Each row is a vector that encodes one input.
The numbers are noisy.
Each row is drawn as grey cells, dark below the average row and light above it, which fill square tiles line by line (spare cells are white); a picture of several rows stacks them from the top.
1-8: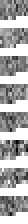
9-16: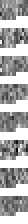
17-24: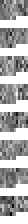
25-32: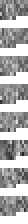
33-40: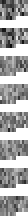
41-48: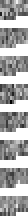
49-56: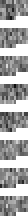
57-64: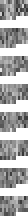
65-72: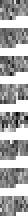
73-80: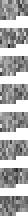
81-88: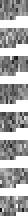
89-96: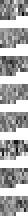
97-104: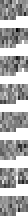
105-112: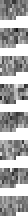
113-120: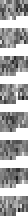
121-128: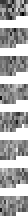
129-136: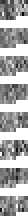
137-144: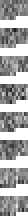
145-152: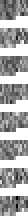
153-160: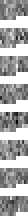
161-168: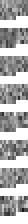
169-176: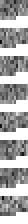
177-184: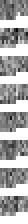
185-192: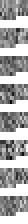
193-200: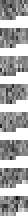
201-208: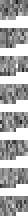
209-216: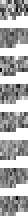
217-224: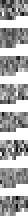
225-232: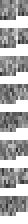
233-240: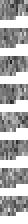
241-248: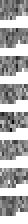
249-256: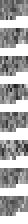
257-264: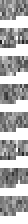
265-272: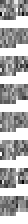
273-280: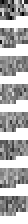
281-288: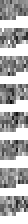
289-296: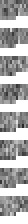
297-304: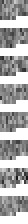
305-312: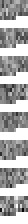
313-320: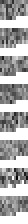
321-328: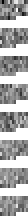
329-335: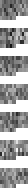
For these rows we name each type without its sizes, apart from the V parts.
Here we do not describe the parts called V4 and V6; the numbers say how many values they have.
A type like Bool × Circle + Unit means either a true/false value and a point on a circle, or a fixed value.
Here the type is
(Bool × Bool × Bool + V6) × V4 + List(Line).
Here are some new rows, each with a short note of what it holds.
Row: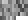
a list of one item
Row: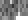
three true/false values and a value of V4
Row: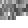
the empty list
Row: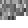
the empty list
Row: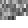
the empty list
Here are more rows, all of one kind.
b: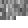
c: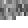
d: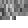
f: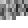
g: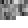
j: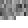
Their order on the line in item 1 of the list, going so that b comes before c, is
b, d, g, c, j, f.
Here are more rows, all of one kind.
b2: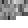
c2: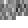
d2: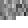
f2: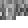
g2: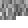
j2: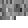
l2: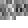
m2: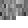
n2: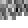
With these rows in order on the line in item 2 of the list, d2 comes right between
b2 and f2.
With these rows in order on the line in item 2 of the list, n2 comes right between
g2 and l2.
